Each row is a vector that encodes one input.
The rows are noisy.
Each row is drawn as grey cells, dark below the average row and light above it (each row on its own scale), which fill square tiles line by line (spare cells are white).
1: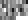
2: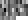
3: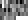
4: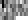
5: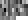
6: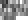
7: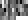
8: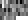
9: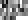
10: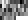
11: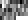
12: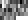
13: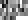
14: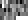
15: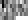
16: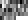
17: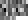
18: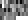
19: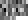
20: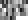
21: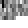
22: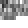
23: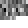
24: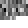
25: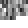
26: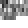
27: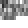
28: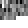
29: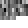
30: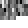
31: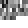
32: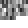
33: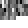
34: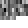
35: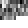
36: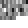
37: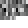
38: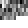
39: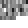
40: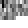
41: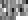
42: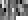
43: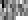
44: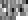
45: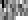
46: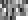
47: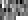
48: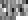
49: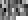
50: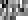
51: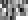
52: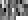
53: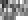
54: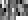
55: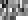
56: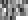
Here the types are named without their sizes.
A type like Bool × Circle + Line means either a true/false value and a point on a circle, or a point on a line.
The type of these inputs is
Bool × Line.
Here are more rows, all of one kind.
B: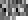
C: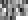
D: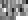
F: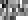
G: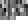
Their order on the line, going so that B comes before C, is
B, G, F, C, D.
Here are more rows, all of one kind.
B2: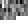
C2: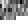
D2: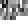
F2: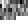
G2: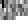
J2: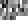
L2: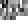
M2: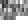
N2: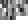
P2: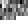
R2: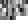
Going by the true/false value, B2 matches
C2, F2 and P2.
